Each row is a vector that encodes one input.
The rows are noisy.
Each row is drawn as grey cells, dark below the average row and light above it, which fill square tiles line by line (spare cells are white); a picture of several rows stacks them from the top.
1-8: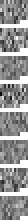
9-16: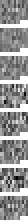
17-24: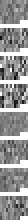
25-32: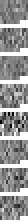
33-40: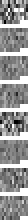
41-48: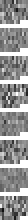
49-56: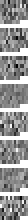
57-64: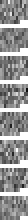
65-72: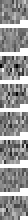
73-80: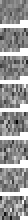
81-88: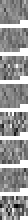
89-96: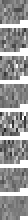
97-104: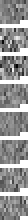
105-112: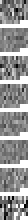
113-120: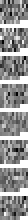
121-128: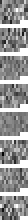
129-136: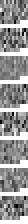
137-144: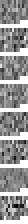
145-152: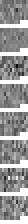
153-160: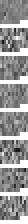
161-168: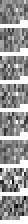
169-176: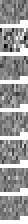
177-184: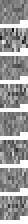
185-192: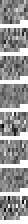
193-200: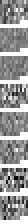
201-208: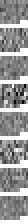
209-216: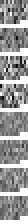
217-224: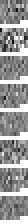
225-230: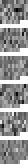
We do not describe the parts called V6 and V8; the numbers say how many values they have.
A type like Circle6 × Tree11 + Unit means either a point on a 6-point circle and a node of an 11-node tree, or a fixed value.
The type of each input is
Bool × Line7 + (Line9 + V6) × V8.
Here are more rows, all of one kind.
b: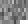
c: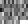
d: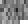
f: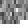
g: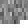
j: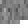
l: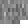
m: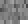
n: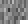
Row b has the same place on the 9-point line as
c, f and n.
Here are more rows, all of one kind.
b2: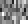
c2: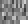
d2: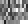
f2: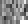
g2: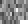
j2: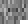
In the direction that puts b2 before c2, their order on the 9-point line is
d2, b2, f2, j2, c2, g2.
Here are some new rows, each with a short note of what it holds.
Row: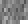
a value of V6 and a value of V8
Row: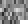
a point on a 7-point line and a true/false value
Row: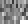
a point on a 9-point line and a value of V8
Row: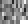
a point on a 9-point line and a value of V8
